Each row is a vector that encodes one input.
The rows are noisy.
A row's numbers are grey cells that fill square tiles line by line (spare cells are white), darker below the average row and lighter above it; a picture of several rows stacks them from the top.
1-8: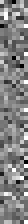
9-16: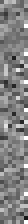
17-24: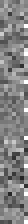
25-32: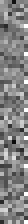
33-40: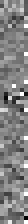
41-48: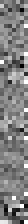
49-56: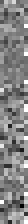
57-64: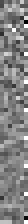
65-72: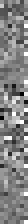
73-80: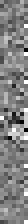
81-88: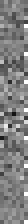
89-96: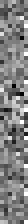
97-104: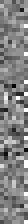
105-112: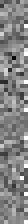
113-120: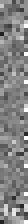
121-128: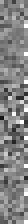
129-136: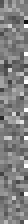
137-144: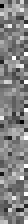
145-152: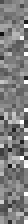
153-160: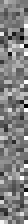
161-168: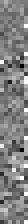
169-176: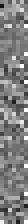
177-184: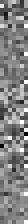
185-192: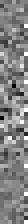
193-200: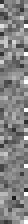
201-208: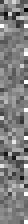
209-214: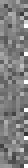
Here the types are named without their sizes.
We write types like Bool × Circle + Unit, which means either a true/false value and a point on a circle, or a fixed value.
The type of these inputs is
(Bool × Bool × Bool + Unit) × Line.
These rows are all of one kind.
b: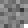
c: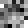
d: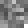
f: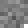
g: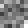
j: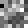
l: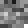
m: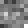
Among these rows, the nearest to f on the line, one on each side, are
b and g.
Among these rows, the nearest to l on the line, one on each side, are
b and m.
